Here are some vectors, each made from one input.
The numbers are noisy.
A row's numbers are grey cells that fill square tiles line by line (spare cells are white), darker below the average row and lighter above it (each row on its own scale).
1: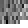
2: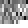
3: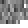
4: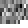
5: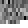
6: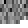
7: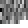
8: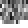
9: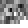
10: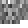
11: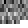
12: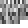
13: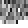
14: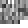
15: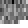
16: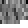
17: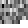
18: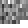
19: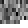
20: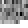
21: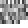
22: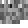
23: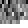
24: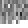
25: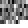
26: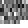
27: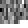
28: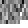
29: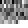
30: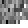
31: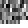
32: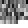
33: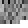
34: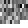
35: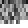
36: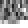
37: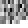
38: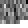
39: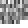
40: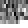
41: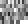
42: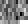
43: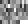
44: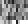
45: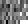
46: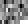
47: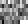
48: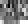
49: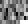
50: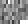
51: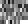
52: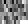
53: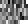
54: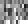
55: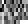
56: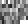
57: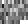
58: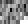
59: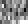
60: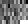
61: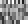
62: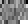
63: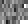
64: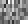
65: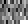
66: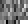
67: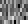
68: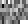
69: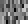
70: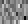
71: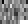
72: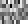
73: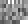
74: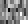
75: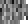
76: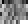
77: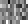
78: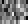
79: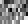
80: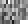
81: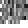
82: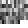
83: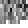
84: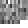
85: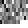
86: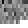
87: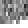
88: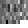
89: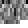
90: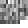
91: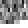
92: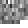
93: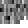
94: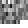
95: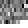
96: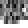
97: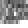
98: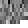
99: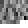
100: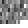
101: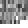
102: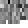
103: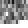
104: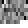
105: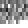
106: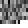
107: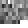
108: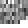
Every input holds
three true/false values, together with a list of up to two points on a 6-point line.
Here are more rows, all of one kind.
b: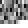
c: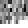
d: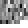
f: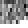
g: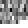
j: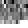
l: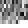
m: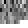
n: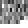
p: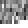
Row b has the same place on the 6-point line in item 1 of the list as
l and p.
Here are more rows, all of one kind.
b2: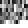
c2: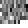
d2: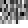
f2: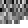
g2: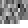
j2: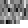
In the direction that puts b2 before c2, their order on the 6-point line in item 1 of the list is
j2, g2, f2, d2, b2, c2.
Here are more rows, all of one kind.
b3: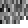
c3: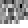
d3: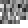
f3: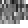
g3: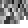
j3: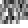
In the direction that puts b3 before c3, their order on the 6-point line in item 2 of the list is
g3, b3, f3, j3, d3, c3.
